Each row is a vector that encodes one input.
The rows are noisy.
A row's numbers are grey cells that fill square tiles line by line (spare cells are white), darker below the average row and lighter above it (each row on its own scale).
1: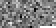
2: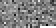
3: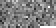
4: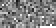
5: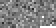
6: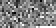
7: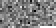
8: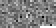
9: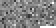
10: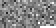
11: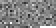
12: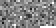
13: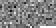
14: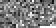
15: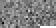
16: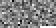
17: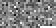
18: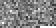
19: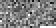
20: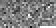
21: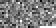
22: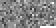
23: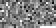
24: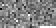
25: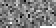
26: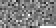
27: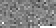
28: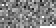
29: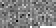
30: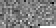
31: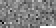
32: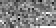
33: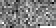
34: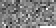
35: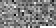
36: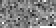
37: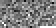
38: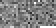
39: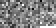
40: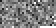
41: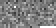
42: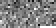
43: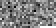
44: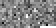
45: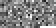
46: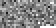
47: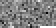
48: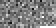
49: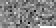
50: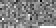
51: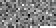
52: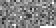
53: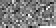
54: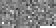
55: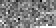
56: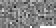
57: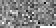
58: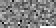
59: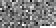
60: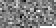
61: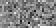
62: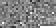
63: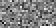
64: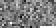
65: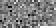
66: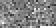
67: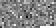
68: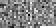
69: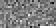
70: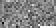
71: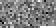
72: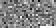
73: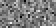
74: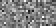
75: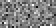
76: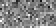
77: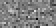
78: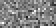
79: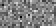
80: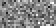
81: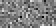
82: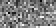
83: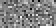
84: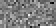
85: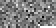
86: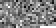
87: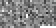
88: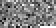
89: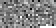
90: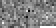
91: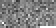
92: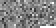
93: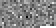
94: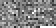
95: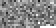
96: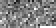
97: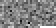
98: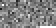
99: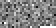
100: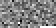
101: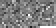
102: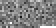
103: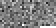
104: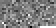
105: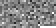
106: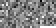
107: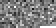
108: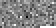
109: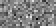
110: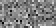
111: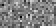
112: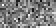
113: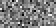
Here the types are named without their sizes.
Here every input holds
a node of a tree, together with either a fixed value, or five true/false values.
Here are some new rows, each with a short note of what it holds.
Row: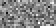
a node of a tree
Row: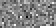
a node of a tree
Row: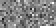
a node of a tree
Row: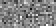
a node of a tree
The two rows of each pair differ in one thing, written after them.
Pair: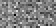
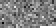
the node of the tree
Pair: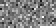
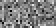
the node of the tree
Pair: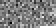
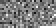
one of the five true/false values
